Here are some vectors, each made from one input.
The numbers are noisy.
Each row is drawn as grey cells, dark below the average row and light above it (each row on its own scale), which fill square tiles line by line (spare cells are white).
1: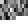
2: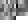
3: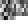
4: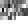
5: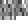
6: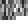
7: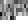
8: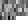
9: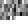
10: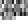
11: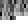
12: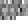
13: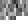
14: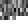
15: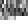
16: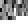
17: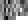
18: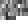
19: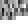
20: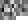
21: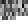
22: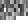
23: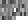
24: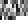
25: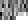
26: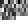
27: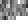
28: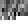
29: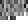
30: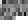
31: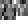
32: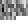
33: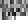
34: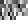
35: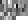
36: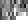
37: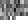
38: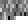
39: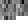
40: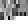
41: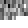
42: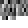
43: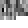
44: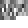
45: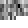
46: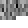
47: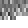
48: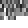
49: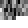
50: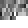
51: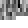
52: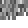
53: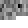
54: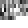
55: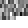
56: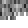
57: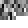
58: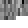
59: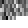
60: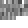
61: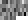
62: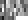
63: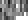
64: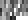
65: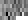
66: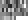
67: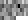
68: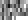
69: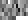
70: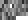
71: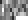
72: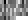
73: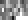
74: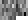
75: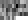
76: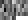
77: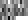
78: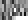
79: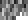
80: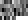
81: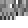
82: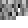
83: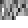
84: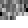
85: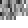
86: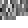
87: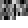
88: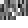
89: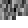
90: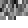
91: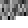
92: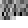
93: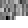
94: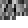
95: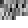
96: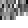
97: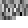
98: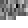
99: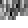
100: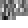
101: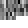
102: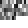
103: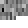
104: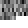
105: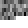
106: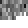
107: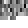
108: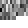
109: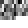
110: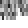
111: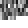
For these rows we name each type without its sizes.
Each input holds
a point on a line, together with either a fixed value, or three true/false values.
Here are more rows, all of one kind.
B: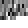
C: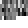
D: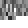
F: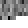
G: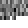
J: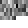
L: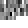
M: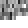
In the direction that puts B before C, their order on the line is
B, C, G, F, J, D, L, M.
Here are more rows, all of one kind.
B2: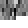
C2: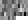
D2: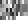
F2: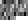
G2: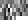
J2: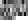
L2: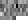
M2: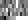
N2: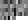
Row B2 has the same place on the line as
C2, F2 and N2.
